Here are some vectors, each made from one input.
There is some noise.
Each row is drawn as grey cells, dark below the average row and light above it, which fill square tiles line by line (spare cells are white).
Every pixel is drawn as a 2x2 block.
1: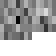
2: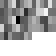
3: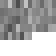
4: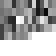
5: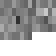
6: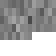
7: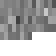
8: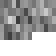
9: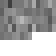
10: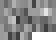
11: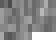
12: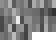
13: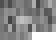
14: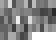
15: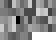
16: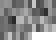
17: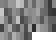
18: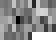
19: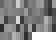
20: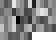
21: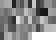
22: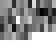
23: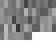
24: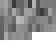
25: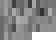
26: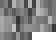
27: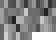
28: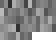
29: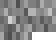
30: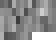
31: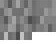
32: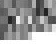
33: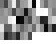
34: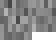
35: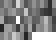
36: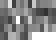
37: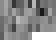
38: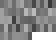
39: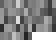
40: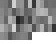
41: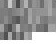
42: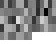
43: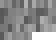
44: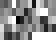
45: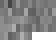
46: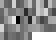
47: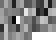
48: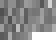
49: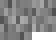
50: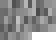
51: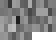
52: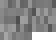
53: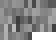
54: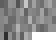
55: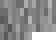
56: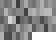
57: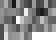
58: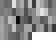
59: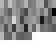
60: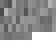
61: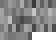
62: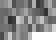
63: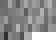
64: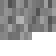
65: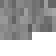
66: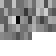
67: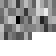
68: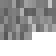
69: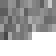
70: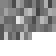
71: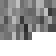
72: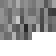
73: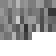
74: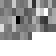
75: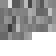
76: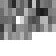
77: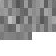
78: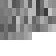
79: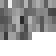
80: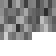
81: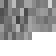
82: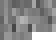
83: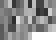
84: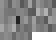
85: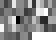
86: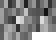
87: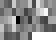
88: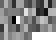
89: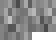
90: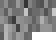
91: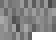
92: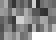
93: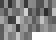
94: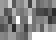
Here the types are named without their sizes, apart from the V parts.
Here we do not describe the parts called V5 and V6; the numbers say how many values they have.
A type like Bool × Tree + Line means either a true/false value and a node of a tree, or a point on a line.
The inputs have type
((Bool × V6 + Unit) × V5 + Line) × Line.
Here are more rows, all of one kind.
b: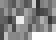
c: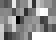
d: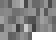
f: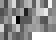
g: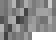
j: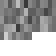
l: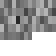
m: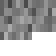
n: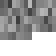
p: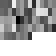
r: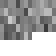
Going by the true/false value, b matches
d, f and j.
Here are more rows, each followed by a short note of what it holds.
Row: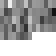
a point on each of two lines
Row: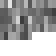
a point on each of two lines
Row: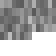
a point on a line and a value of V5
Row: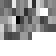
a point on a line, a true/false value, a value of V5 and a value of V6
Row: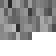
a point on a line, a true/false value, a value of V5 and a value of V6
